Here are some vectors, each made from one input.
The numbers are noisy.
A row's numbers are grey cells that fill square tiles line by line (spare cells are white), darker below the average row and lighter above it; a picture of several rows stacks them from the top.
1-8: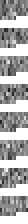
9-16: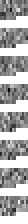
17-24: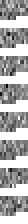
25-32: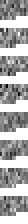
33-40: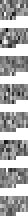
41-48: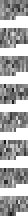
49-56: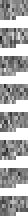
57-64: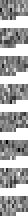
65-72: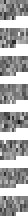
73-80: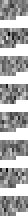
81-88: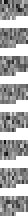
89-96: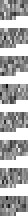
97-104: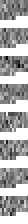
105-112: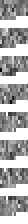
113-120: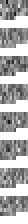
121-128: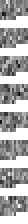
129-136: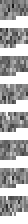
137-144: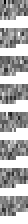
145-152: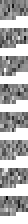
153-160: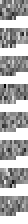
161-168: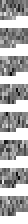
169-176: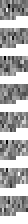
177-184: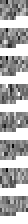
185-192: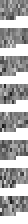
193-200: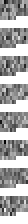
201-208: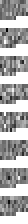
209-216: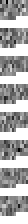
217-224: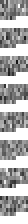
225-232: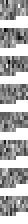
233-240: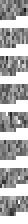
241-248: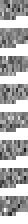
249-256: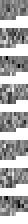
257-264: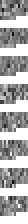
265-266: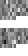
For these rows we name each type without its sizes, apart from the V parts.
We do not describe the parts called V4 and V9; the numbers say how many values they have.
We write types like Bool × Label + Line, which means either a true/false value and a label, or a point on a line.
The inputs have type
(Line + Tree) × V4 × V9.
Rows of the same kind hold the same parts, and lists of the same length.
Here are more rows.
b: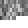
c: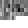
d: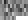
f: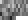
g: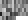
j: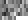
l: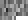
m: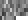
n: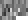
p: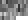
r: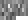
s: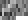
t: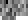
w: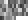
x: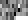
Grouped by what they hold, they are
b, c, d, j, l, m, n, p, w
f, g, r, s, t, x

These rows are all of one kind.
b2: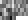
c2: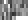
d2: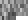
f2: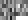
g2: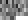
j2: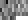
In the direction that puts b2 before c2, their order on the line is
d2, b2, c2, f2, g2, j2.
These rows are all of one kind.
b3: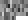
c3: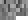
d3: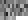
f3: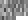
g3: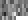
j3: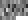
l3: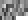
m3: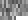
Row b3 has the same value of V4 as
d3 and j3.
